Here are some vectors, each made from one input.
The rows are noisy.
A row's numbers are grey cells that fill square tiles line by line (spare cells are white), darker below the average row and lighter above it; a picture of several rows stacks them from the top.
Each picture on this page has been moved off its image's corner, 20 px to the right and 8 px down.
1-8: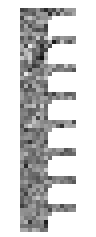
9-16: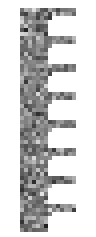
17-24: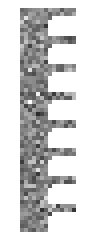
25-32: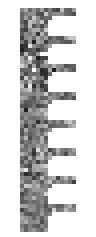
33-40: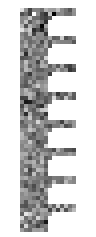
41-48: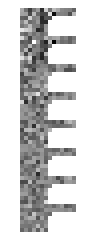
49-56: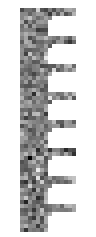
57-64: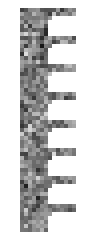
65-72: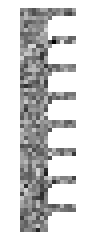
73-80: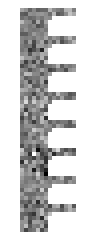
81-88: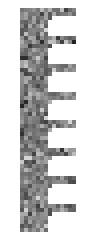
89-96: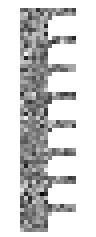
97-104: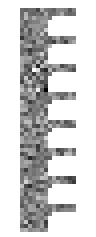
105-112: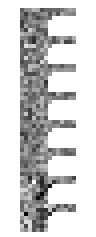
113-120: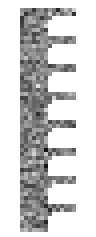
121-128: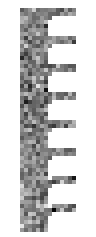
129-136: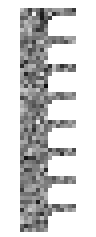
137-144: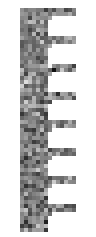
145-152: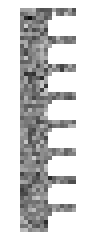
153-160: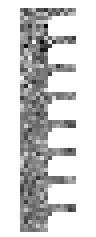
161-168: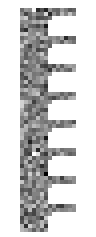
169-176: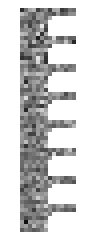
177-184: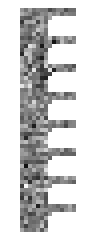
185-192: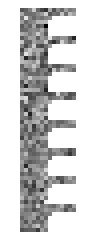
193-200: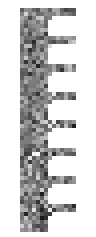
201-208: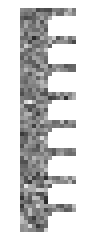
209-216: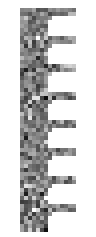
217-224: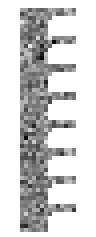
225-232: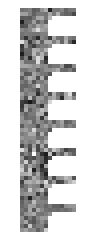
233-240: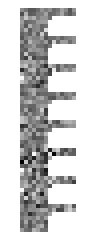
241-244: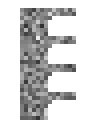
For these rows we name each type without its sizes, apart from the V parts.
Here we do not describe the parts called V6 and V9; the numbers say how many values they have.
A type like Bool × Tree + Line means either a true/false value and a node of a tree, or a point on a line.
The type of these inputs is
Bool × V9 + Line + Tree × V6.
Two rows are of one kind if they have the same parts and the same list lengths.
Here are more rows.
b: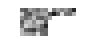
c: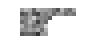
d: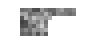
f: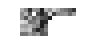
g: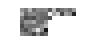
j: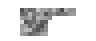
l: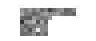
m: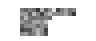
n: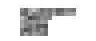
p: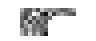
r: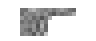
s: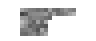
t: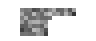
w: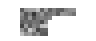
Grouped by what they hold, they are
b, f, p
c, d, g, l, m, t
j, n, r, s, w

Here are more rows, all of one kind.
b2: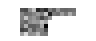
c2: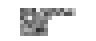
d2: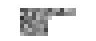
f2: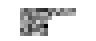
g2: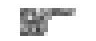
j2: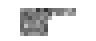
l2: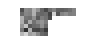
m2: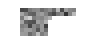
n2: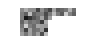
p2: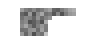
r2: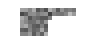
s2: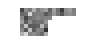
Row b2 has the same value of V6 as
l2, m2 and s2.
